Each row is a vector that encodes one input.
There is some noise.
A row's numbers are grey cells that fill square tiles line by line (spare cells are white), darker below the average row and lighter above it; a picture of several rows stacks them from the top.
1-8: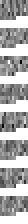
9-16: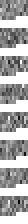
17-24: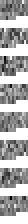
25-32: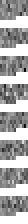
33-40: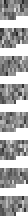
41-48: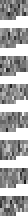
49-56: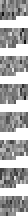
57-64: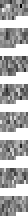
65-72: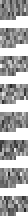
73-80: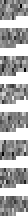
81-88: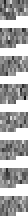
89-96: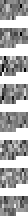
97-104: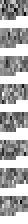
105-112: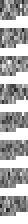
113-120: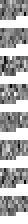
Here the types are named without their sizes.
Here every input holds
a point on a line, together with either a label, or a point on a line.
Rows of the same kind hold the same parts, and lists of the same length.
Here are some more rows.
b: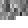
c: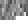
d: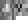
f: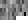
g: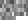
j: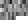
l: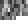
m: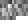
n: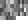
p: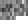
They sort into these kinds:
b, c, g, p
d, f, j, l, m, n

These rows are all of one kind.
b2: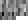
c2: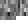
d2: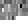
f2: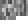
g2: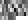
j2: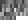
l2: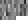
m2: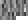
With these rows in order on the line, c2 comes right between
b2 and m2.
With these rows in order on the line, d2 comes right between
f2 and l2.
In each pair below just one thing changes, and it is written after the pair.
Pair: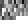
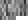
the label
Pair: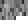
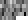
the place on the line
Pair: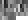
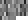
the label
